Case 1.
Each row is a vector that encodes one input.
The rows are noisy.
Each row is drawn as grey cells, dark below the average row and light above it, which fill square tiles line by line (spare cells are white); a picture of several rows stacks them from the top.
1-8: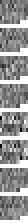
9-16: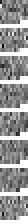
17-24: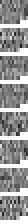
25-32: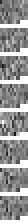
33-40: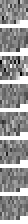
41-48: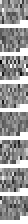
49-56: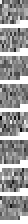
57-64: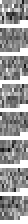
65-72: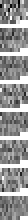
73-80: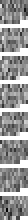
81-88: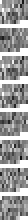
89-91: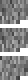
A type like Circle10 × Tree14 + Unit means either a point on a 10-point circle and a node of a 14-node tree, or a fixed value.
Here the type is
Bool × (Tree9 + Unit) + Line8.
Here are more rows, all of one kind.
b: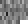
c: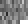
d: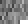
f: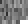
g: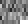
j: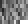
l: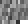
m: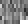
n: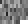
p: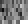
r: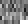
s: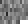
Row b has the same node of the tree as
c and m.
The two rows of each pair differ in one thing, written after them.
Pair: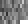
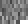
the true/false value
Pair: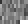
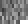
the node of the tree
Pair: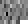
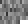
the node of the tree
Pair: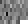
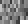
the true/false value
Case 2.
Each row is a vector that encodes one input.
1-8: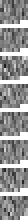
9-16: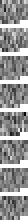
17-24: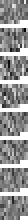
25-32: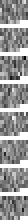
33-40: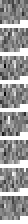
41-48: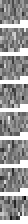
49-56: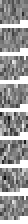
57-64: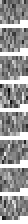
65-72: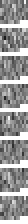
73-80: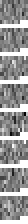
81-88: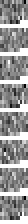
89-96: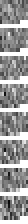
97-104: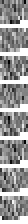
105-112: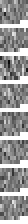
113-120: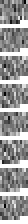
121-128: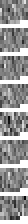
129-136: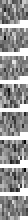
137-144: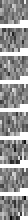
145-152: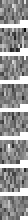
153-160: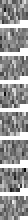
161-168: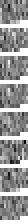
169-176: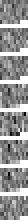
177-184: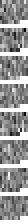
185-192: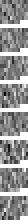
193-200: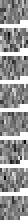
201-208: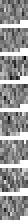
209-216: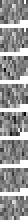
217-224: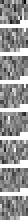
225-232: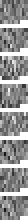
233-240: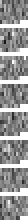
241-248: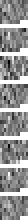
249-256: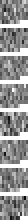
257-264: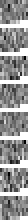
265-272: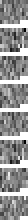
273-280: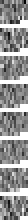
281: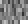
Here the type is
Bool × List2(Line4).
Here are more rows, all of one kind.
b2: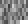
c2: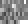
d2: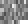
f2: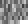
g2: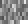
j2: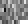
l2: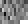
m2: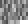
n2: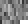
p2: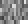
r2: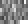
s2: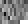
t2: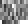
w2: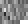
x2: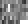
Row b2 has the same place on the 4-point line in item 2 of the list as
n2, p2, r2 and x2.
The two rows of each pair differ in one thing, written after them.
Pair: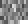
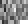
the place on the 4-point line in item 1 of the list
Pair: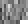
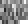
the true/false value
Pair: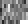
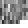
the place on the 4-point line in item 2 of the list
